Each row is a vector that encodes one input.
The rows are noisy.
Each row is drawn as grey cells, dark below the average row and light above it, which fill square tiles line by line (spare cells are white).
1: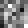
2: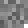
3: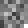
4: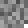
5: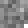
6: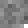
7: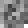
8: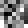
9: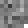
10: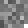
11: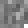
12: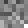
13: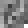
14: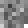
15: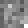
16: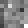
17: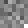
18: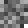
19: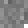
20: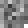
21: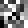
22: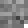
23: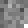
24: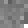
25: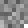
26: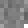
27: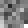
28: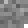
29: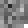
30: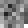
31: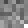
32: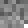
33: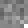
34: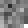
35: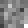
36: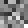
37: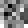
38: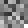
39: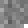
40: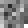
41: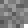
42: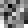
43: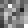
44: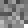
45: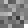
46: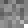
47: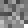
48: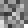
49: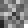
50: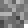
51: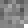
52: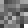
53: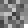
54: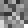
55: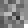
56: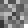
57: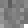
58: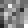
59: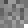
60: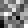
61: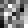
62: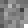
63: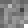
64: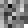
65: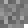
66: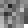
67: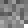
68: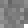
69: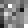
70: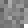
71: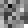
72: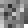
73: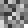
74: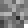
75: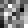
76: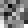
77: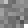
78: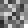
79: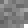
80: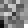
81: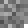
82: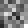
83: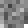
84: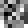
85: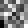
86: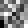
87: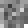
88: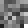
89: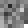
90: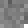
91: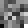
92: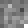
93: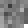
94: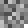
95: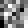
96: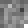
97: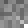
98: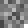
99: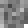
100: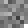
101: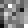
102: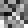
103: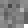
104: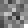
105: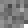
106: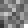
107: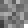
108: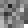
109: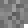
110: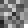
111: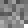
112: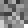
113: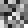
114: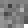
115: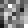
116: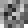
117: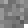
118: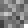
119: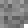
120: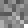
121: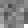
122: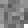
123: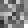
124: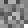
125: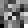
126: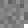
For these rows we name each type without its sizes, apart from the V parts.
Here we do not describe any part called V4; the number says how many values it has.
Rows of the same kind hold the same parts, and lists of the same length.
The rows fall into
3 kinds.
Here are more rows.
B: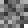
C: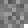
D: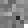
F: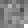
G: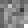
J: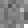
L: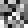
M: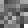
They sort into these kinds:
B, M
C, D, J
F, G, L

